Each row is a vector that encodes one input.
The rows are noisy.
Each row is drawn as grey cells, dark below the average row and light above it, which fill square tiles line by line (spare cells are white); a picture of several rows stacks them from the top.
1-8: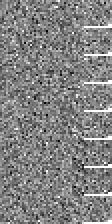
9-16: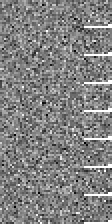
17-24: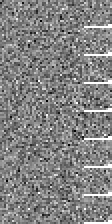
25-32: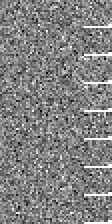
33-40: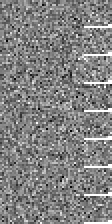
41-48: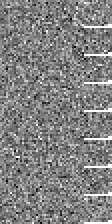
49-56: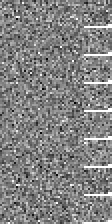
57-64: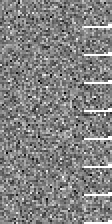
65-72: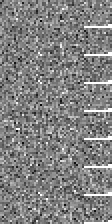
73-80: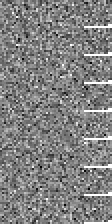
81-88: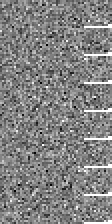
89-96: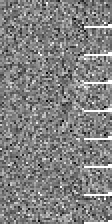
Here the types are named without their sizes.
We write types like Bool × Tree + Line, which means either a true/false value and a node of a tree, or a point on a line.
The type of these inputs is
Bool × Label × (Label × Label + Unit).
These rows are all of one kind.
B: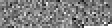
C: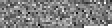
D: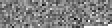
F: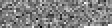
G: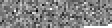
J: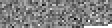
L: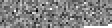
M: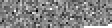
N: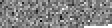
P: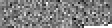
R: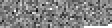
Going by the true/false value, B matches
C and P.
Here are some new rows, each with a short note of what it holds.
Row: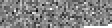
a label and a true/false value
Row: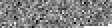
three labels and a true/false value
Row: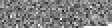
three labels and a true/false value
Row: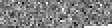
a label and a true/false value
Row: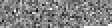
a label and a true/false value
